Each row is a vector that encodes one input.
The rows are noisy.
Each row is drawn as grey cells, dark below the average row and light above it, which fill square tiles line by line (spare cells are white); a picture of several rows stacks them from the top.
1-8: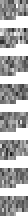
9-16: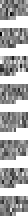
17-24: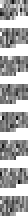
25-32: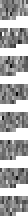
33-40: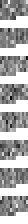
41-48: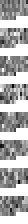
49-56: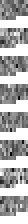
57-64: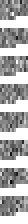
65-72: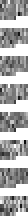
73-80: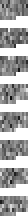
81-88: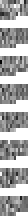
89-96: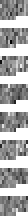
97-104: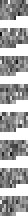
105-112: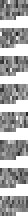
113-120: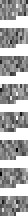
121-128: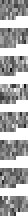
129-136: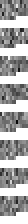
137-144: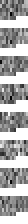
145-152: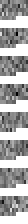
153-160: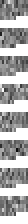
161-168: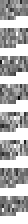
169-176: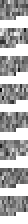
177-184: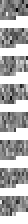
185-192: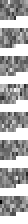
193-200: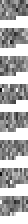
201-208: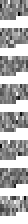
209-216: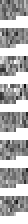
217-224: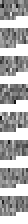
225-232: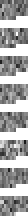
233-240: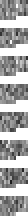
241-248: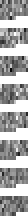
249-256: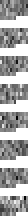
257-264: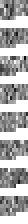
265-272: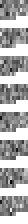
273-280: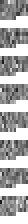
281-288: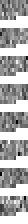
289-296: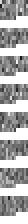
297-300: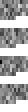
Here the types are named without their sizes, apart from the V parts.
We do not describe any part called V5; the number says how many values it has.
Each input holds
a point on a line, together with a list of items, each either a point on a line, or a value of V5.
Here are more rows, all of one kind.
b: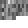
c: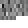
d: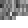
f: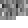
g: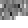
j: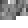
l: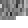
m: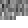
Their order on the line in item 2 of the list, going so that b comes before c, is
d, j, b, l, g, c, m, f.
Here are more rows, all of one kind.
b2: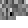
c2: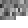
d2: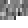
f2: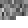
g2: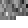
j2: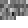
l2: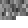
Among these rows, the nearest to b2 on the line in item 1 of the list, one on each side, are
f2 and j2.
